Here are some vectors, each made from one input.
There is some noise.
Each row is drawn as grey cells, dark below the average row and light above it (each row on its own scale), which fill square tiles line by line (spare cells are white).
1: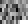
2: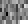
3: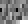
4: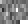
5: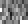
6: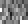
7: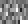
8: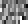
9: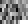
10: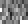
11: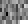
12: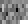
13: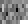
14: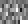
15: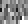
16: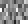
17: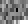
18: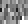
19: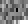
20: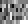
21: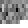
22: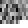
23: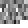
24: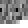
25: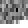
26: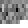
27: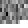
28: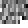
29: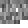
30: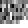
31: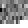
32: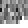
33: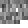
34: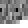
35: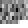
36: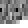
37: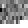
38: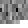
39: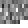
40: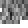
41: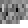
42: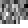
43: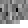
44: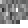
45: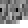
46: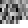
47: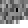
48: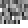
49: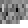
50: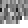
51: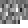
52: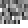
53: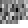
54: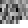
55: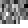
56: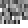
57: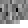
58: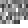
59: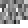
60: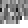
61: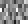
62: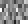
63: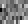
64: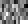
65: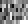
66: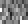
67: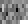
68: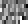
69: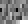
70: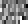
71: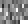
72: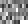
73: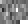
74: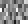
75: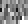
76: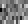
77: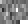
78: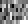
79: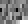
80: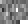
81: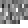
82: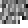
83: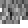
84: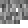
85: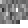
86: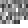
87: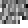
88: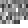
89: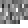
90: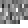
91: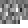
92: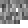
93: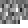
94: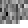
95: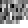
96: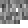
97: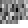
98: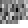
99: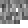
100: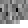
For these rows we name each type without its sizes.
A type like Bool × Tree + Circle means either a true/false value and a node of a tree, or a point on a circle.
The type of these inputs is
Bool × Label.
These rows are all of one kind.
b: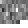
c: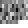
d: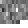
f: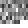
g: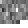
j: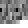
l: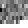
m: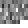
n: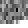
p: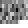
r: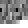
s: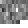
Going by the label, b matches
d, g, l and s.
